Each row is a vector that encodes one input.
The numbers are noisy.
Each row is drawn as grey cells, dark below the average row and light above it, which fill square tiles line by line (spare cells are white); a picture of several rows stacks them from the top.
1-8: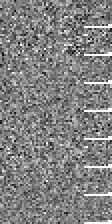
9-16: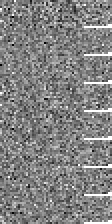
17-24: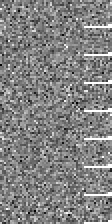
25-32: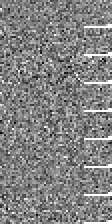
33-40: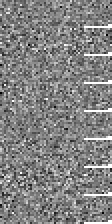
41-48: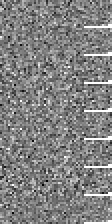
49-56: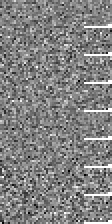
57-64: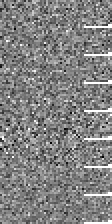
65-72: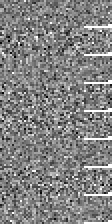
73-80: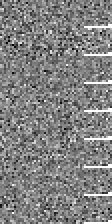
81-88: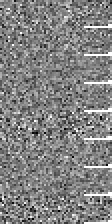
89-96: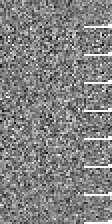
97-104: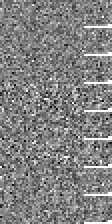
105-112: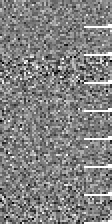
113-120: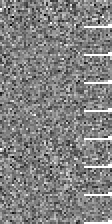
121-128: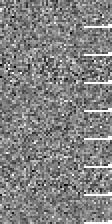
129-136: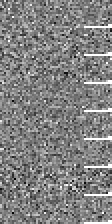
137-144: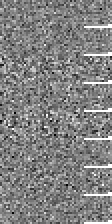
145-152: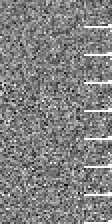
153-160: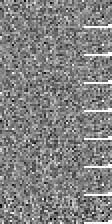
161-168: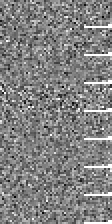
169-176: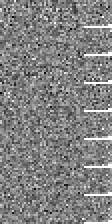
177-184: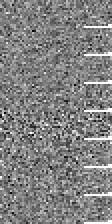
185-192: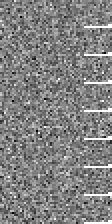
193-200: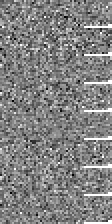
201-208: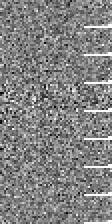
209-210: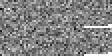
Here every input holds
either a point on an 11-point circle and one of 10 labels, or one of 6 labels and two labels (each one of 8).
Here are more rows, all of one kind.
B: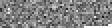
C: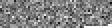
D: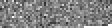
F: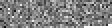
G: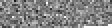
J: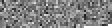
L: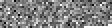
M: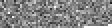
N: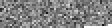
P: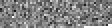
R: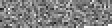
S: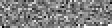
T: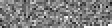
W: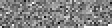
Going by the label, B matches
L, M and W.
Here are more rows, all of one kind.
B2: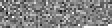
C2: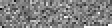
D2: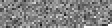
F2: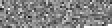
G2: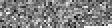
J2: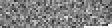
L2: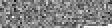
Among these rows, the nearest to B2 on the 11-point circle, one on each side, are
F2 and L2.
